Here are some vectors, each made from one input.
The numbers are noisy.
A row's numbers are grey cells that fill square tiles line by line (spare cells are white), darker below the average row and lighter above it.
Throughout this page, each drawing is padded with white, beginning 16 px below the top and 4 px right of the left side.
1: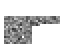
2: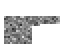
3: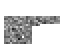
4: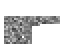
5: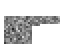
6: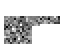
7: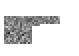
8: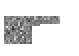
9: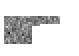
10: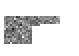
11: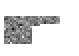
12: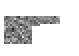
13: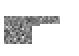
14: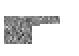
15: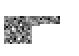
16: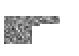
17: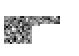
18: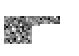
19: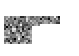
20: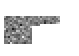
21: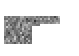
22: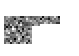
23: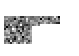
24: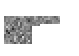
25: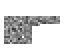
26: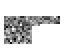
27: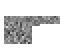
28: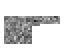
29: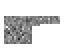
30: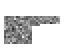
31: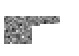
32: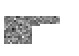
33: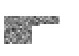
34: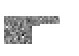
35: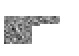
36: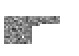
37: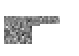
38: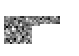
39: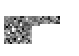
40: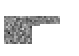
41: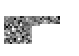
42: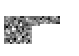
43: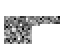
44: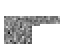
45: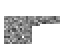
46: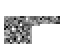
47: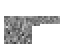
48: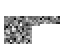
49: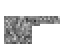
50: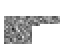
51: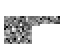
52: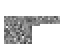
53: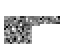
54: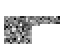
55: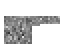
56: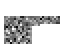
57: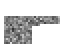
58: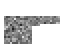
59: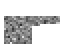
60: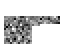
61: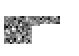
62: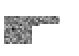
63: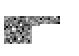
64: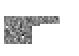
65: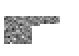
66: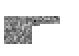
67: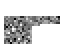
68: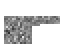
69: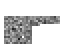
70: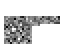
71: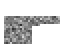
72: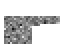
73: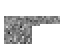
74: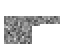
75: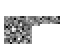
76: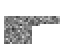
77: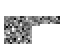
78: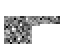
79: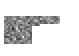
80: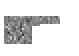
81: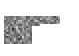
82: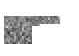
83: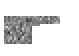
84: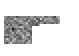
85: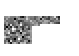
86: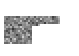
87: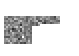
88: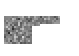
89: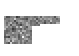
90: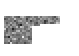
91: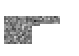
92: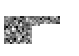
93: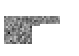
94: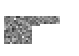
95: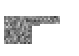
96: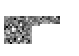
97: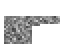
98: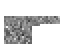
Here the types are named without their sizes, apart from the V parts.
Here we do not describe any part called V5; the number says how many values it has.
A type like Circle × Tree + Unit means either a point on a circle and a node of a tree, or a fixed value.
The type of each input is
Bool × Tree + V5.
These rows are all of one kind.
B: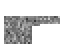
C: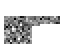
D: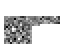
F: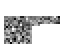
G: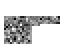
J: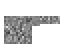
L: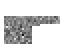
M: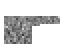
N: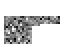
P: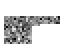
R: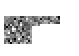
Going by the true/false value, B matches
J, L and M.
